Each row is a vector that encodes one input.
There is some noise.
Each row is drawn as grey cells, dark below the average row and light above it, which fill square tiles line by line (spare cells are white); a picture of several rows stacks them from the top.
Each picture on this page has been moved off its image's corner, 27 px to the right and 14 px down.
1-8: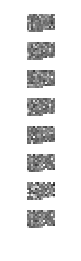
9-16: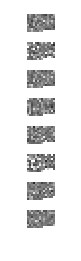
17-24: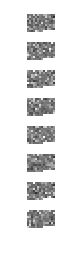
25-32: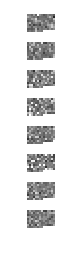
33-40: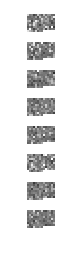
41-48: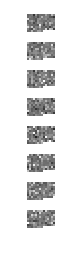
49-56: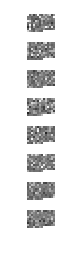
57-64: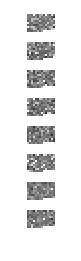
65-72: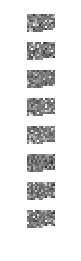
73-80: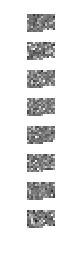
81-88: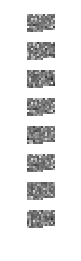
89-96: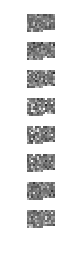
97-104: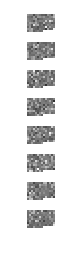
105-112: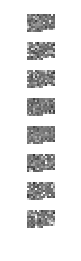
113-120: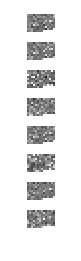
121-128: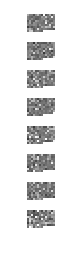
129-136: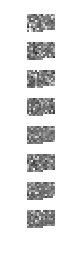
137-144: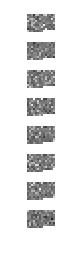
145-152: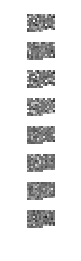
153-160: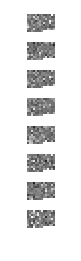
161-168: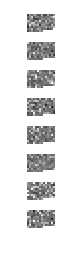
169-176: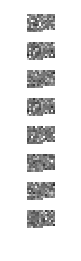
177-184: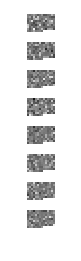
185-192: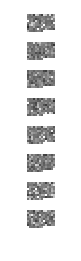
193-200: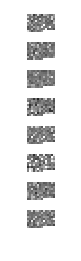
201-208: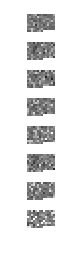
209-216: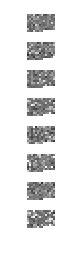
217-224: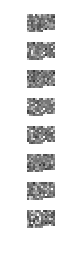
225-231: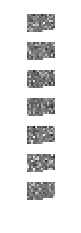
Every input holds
either a point on a 5-point line, or a node of an 8-node tree, or four true/false values, or a list of up to two points on a 9-point line.
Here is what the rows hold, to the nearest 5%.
About 10% of them hold a point on a 5-point line. About 15% of them hold a node of an 8-node tree. About 40% of them hold four true/false values. The rest are lists of up to two points on a 9-point line: about 5% of all rows are empty, 15% hold one and 15% two.
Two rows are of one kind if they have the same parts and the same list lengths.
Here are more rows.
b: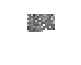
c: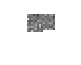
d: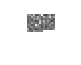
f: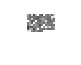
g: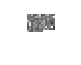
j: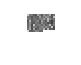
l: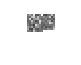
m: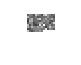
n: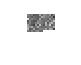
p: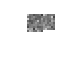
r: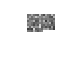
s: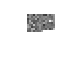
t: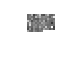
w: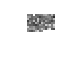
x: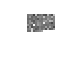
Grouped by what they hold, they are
b, f, m
c, n, p
d, l, s, x
g, r, t
j
w

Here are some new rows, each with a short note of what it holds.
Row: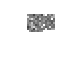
a list of two items
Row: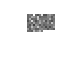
four true/false values
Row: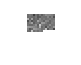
a list of one item
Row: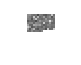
four true/false values
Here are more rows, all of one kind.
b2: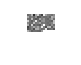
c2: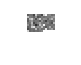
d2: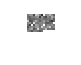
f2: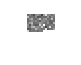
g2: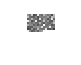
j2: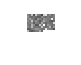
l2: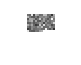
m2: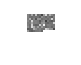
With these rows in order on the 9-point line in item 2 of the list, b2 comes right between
c2 and l2.
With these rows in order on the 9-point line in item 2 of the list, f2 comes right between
c2 and g2.
